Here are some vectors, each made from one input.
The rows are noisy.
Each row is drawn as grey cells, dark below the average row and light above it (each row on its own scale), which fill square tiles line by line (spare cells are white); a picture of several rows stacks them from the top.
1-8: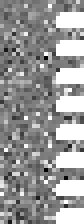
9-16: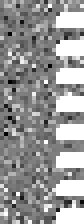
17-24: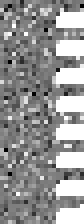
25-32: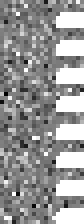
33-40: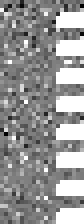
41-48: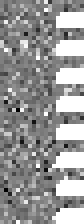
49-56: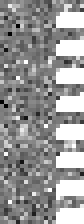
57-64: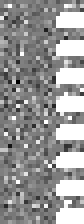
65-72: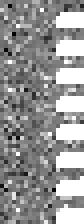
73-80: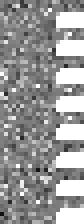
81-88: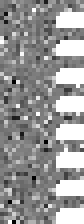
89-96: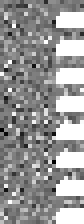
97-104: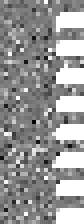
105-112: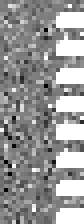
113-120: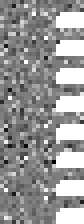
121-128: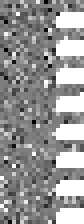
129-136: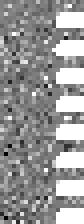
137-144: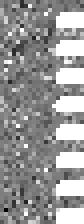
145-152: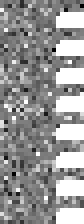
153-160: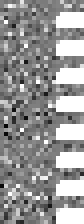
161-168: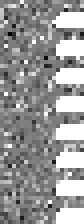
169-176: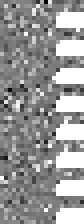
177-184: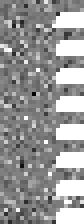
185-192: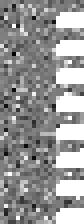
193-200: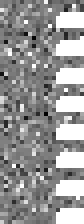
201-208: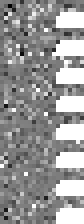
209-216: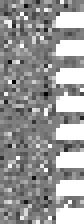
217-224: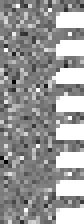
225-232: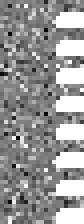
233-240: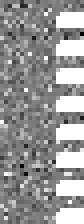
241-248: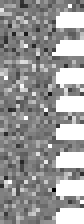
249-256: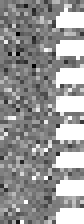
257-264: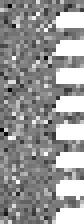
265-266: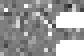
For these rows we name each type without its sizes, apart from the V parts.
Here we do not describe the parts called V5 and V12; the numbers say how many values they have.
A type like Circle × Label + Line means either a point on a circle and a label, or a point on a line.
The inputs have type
Bool × Bool × Bool × Bool × Circle × V5 × V12.
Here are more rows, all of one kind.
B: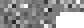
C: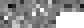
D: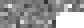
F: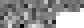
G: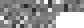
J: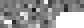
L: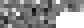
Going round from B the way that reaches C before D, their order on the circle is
B, C, L, F, J, G, D.
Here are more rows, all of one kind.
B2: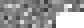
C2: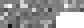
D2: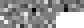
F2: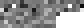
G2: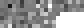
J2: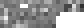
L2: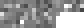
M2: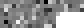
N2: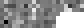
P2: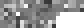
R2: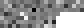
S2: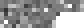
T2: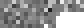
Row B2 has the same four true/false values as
M2, P2, R2 and T2.
